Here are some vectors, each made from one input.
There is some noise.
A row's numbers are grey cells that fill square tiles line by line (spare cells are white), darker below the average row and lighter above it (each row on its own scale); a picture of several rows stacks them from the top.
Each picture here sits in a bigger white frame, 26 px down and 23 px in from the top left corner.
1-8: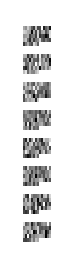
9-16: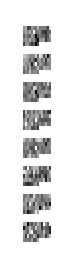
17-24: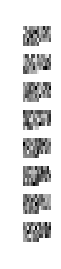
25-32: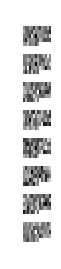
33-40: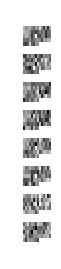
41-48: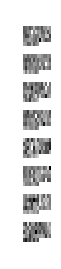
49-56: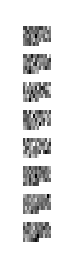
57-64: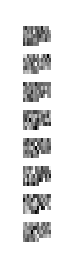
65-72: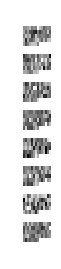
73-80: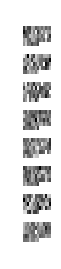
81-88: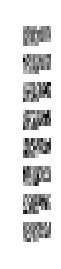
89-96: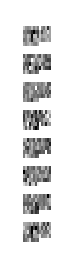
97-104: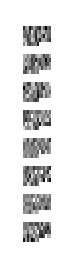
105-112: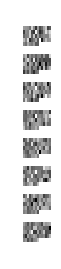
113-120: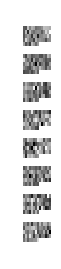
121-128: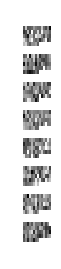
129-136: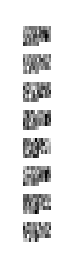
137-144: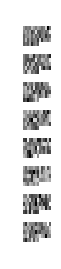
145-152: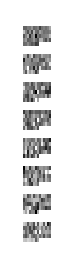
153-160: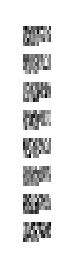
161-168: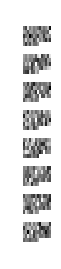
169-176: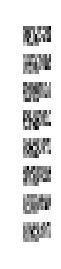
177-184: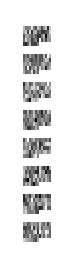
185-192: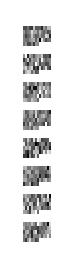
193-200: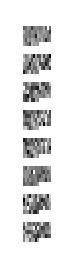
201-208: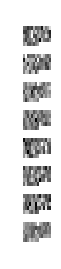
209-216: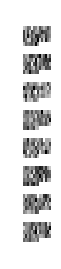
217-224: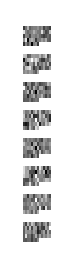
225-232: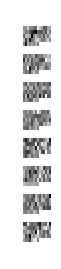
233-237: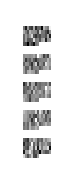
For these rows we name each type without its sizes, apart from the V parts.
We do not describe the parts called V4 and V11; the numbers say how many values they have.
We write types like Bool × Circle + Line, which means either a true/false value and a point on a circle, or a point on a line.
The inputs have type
(Bool × Bool × Bool + V11) × V4 + Line.
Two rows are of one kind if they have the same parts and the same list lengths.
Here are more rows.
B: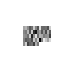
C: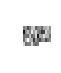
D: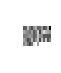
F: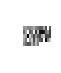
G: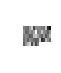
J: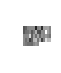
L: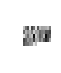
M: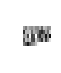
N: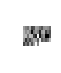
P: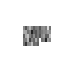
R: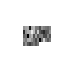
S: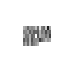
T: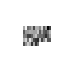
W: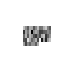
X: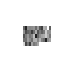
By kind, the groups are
B, S
C, F, L, M, P, R, W, X
D, G, J, N, T

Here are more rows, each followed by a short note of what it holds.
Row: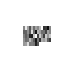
a point on a line
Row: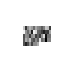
three true/false values and a value of V4
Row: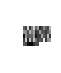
three true/false values and a value of V4
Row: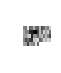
a point on a line
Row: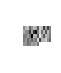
a point on a line
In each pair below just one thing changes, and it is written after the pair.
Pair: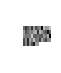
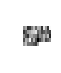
the value of V4
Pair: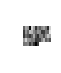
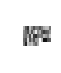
one of the three true/false values
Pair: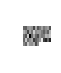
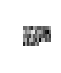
the value of V4
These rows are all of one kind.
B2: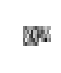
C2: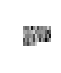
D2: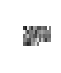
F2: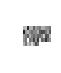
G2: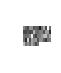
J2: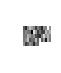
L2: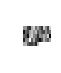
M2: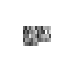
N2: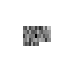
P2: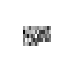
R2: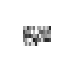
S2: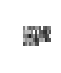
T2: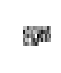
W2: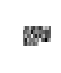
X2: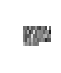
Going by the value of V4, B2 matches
C2, D2, M2 and P2.
